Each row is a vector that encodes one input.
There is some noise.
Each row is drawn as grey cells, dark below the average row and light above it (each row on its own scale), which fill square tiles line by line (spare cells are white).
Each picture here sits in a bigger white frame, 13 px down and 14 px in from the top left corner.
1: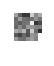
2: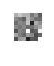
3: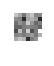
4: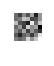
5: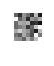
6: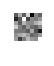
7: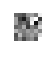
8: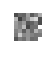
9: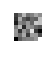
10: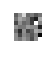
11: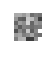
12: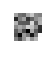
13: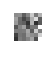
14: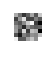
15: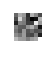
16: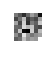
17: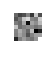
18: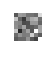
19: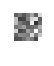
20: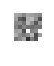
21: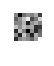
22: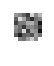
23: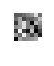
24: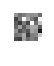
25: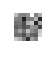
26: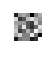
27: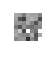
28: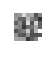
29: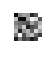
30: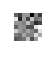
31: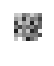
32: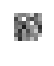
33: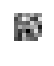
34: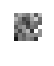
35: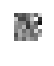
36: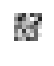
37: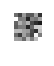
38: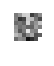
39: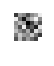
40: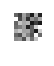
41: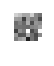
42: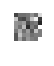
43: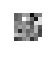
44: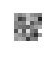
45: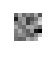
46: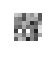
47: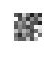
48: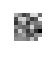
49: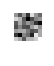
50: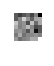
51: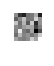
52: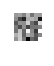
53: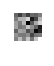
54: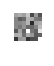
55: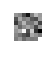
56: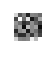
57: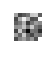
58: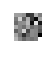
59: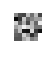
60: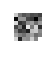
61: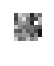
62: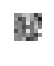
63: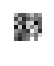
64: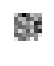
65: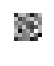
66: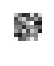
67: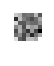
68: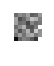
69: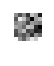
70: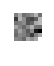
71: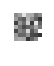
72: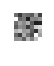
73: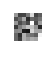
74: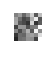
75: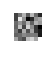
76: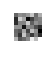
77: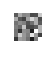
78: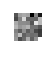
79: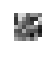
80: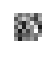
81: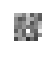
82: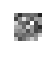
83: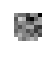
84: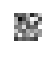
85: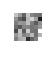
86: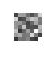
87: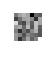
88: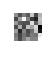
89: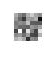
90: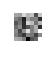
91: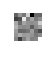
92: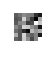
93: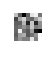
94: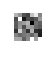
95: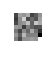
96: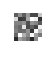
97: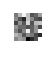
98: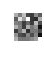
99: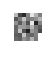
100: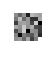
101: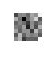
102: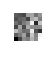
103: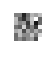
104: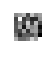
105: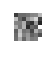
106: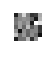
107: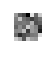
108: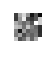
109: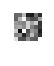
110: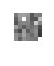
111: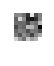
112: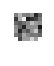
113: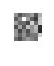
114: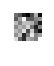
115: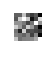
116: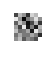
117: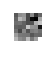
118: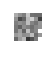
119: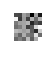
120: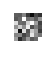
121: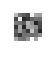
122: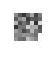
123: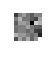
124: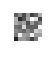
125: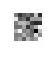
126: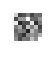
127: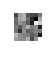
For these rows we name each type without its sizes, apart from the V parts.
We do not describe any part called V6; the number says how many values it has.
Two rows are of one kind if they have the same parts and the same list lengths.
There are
3 kinds of row.
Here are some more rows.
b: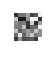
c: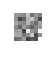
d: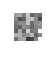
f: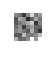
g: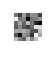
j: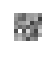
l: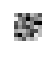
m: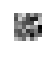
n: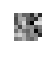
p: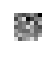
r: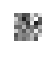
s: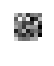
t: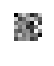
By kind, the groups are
b, c, d, j, r, t
f, m, n, p, s
g, l

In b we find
a label and a true/false value.
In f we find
two values of V6.
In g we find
a fixed value.
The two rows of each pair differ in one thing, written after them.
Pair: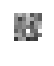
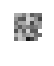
the label
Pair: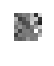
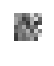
the label
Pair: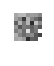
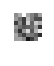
the label
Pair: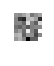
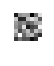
the true/false value
